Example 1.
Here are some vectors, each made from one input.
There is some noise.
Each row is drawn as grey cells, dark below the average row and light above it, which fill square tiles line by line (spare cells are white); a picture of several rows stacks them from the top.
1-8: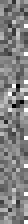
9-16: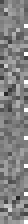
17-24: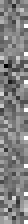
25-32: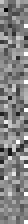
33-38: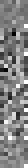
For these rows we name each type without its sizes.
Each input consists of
a point on a line and a true/false value.
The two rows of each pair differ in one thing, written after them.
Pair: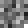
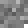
the true/false value
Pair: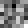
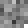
the place on the line
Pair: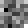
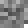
the place on the line
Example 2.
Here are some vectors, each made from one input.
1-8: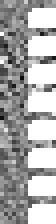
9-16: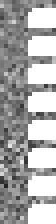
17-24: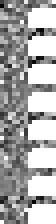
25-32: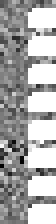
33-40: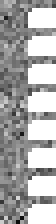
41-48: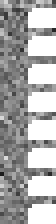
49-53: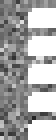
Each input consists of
either a point on a 5-point line, or a point on a 6-point line.
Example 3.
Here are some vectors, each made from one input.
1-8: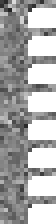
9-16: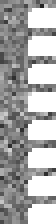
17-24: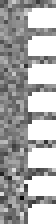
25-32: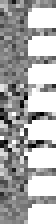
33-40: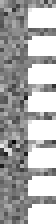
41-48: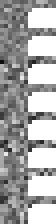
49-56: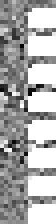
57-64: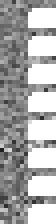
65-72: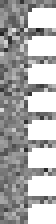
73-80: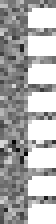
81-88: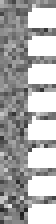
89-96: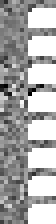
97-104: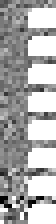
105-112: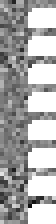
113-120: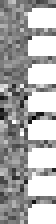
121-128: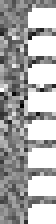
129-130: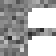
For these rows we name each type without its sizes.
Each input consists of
either a point on a circle, or a point on a line.
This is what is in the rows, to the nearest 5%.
About 65% of them hold a point on a circle. The rest hold a point on a line.
